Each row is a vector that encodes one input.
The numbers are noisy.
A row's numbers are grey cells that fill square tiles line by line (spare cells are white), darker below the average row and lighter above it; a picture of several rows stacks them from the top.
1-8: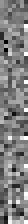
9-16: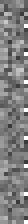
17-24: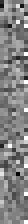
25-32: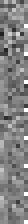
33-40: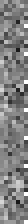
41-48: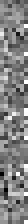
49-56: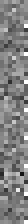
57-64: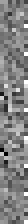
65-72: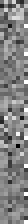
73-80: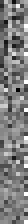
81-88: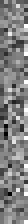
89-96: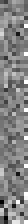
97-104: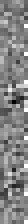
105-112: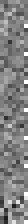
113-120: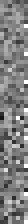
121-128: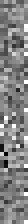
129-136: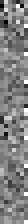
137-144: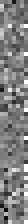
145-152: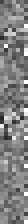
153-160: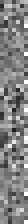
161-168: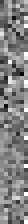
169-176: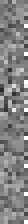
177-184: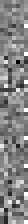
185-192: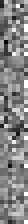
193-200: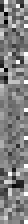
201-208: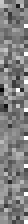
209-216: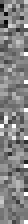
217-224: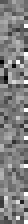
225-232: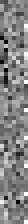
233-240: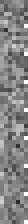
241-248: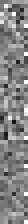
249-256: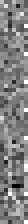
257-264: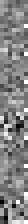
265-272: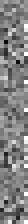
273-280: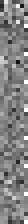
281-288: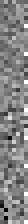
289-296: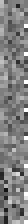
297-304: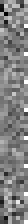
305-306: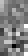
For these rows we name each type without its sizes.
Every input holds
either four true/false values, or a list of items, each a point on each of two lines.
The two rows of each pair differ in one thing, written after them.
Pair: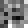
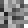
the place on one of the two lines in item 1 of the list
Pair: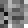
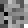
the place on one of the two lines in item 2 of the list
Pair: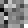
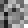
the place on one of the two lines in item 1 of the list
